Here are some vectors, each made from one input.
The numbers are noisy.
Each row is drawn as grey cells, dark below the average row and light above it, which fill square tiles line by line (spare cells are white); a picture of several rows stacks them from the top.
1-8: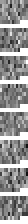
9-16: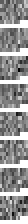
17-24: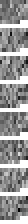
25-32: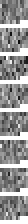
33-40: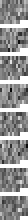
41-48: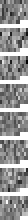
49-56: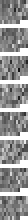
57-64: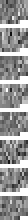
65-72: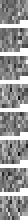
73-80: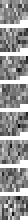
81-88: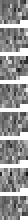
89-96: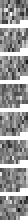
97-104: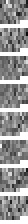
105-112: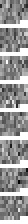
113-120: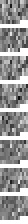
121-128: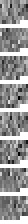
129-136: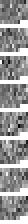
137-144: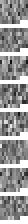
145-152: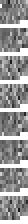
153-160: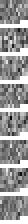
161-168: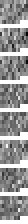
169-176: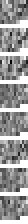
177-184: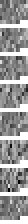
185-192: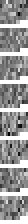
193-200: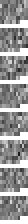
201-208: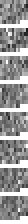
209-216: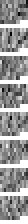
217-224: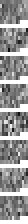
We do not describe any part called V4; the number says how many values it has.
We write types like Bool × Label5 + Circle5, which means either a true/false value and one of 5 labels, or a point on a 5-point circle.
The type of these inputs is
Bool × (Line7 + V4) + List2(Line8).
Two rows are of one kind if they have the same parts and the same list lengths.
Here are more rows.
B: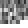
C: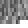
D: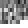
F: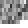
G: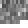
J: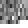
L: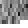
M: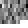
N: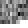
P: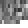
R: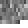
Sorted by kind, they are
B, D
C, J, P
F
G, R
L, M, N

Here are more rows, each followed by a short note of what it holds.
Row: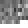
a list of one item
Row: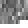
a list of one item
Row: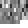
a true/false value and a value of V4
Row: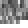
a list of one item
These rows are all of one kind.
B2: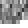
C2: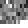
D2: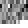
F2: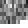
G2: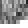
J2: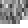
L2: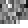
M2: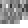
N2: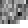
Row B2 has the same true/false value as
D2, J2 and M2.
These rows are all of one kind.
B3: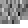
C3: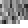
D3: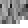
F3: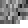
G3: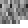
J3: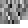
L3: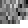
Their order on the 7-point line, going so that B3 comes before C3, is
L3, F3, B3, J3, C3, G3, D3.
